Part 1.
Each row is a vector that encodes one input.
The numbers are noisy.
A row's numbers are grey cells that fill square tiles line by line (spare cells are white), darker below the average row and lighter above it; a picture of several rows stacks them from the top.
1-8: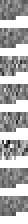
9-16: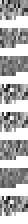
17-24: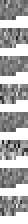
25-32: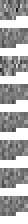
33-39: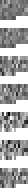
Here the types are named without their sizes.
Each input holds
a point on a line.
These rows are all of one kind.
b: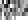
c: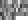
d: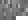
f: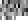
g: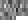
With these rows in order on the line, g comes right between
d and f.
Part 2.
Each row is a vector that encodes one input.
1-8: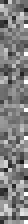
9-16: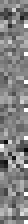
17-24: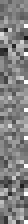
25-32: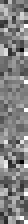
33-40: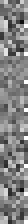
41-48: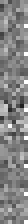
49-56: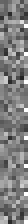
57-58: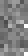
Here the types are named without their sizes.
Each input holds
a point on a line.
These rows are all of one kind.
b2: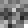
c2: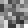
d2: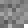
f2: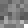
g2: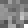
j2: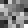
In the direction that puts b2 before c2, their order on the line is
b2, c2, f2, d2, g2, j2.
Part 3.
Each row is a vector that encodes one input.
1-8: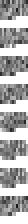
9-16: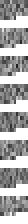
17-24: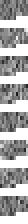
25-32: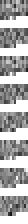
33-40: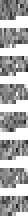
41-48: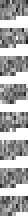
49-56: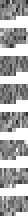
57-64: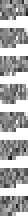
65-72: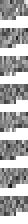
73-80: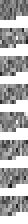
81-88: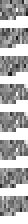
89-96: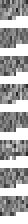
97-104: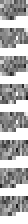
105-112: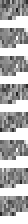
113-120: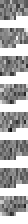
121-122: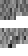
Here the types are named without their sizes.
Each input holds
a point on a circle.
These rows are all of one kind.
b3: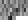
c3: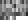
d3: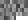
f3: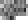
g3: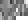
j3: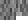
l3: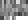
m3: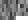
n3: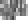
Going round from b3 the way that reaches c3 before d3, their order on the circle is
b3, f3, n3, g3, c3, l3, m3, j3, d3.
